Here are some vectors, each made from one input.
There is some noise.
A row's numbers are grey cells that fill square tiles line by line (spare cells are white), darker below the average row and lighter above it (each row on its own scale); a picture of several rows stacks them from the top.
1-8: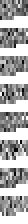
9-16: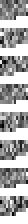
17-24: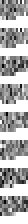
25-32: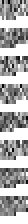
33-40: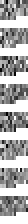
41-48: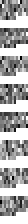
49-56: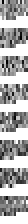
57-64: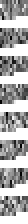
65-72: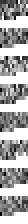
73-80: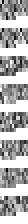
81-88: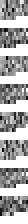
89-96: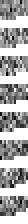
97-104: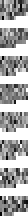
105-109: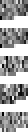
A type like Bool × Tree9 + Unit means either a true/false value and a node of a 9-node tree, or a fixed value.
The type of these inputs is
Tree11.
